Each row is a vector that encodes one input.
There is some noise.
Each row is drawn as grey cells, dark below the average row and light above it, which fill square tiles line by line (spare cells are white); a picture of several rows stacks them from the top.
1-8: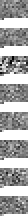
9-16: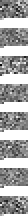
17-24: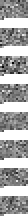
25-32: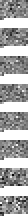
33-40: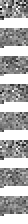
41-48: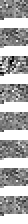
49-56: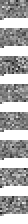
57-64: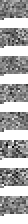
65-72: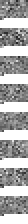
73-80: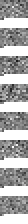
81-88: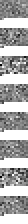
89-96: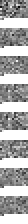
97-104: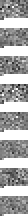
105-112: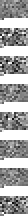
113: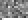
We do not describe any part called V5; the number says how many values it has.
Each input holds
either a node of a 10-node tree, or a true/false value and a value of V5.
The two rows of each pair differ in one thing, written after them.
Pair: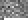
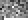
the value of V5
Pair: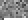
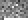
the true/false value
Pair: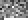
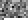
the true/false value
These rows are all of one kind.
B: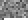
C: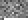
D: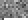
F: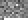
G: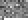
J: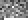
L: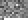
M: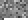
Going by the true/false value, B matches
D and M.
